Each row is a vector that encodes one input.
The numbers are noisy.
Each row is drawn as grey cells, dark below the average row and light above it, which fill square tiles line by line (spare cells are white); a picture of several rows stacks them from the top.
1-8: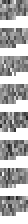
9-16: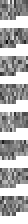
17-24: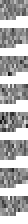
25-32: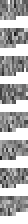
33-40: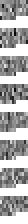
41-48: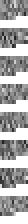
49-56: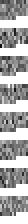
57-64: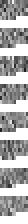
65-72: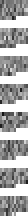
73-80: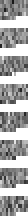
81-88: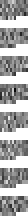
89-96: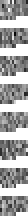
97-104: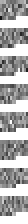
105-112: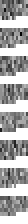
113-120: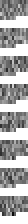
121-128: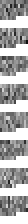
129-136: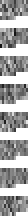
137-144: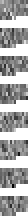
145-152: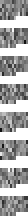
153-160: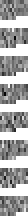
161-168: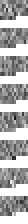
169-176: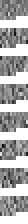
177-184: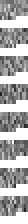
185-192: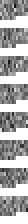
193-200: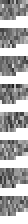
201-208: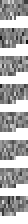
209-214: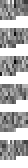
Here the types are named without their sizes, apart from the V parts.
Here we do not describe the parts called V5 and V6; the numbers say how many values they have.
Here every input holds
a point on a line, a true/false value, a value of V5 and a value of V6.
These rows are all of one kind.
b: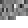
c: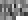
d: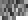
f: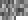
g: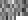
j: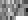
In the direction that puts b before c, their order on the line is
d, f, b, c, g, j.
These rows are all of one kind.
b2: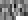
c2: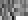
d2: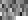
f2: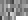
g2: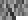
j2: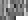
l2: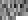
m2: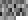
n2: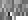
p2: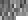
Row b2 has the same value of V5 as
g2, j2, l2 and m2.
